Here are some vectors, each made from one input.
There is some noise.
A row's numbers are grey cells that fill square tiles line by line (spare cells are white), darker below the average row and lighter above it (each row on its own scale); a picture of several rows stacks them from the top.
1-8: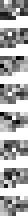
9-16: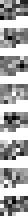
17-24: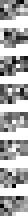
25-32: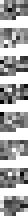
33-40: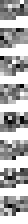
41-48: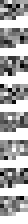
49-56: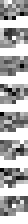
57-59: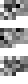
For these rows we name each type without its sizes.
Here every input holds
either a fixed value, or a node of a tree.
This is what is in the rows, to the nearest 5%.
About 10% of them hold a fixed value. The rest hold a node of a tree.
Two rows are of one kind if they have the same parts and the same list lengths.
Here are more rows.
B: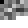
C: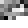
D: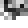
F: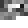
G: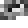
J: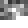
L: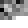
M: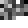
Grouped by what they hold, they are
B, C, D, F, G, J, M
L

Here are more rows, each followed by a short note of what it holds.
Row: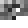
a node of a tree
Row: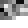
a fixed value
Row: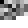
a node of a tree
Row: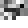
a node of a tree
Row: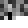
a node of a tree
